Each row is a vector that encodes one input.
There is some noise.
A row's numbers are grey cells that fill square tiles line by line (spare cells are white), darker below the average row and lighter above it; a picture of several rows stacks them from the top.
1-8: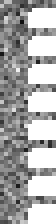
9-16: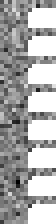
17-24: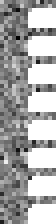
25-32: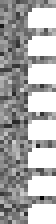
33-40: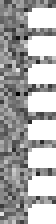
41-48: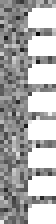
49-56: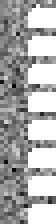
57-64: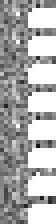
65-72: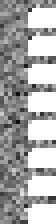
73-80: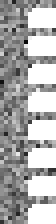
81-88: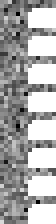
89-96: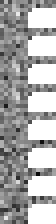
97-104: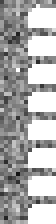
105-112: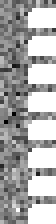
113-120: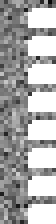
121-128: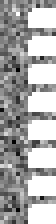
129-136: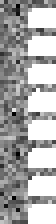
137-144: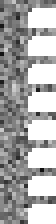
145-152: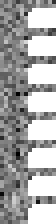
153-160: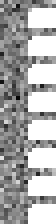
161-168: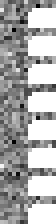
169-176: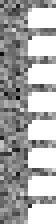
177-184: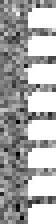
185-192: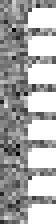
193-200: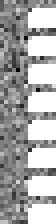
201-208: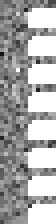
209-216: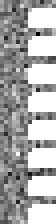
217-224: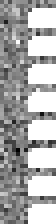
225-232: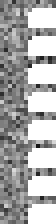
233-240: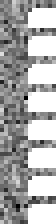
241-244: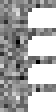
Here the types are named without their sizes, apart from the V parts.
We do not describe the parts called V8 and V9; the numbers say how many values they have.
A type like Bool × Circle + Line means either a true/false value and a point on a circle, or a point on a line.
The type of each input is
(Bool × Line + V9) × V8.
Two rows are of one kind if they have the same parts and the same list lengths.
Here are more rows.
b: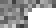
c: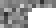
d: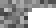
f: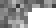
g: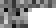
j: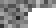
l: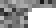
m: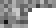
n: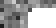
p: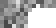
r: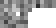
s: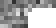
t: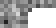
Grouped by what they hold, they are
b, c, d, f, l, m, n, p, r, s, t
g, j

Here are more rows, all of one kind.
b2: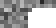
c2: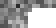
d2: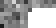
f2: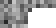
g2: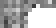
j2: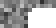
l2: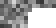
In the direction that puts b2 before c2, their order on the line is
l2, d2, f2, b2, c2, j2, g2.
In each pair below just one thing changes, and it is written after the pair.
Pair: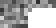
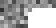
the place on the line
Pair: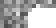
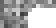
the place on the line
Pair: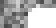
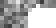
the place on the line
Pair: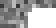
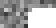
the value of V8
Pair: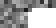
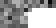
the true/false value
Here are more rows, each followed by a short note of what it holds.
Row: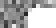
a value of V8 and a value of V9
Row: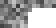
a point on a line, a true/false value and a value of V8
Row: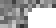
a point on a line, a true/false value and a value of V8
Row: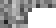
a point on a line, a true/false value and a value of V8
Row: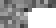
a point on a line, a true/false value and a value of V8
